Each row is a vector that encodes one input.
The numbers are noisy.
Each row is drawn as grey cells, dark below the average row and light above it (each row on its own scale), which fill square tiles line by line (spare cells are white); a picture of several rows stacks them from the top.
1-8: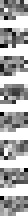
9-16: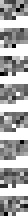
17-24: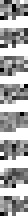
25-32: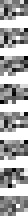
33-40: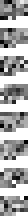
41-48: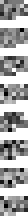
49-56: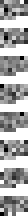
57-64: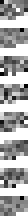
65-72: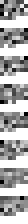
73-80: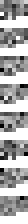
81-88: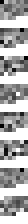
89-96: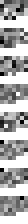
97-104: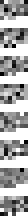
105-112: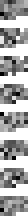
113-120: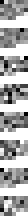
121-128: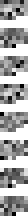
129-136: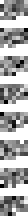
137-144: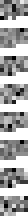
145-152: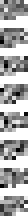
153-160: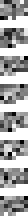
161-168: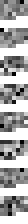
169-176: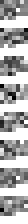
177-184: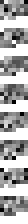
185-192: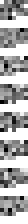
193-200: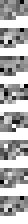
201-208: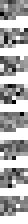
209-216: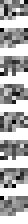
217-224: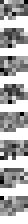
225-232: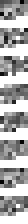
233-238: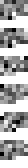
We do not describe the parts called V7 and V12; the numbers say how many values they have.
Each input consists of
either a point on each of two 6-point lines, or a true/false value, a value of V7 and a value of V12.
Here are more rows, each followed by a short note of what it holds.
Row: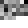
a point on each of two 6-point lines
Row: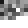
a point on each of two 6-point lines
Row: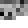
a true/false value, a value of V7 and a value of V12
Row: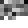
a point on each of two 6-point lines
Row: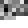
a point on each of two 6-point lines
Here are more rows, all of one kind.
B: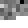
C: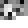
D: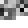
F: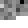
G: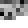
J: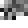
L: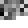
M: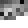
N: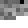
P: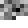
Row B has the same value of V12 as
G and J.
